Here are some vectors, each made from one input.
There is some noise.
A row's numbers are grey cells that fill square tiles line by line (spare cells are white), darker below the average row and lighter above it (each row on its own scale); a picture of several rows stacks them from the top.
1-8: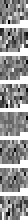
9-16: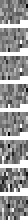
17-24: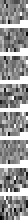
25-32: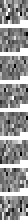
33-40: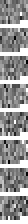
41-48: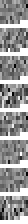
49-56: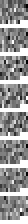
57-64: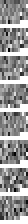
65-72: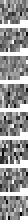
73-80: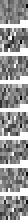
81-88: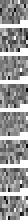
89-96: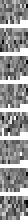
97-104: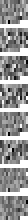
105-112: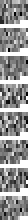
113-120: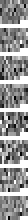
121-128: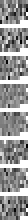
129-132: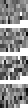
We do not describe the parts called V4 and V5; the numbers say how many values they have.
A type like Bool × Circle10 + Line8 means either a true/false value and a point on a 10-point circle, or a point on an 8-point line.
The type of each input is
List2(Line6) + V4 × V5.
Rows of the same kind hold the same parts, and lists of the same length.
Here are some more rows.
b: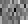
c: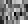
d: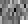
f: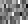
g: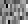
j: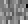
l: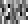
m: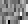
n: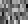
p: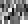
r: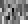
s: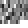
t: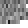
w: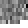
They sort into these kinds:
b, d
c, f, n
g, m, t
j, l, p, r, s, w

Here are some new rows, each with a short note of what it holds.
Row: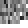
a value of V4 and a value of V5
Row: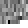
a value of V4 and a value of V5
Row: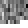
a list of two items
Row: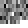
a list of one item
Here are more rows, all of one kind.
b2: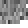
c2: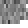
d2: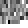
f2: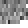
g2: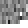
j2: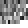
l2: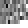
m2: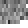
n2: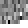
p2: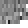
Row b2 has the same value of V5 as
d2, f2, j2 and m2.
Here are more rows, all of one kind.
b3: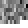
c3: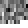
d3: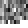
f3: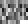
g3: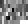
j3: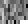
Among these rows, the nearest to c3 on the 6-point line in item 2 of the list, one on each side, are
g3 and j3.
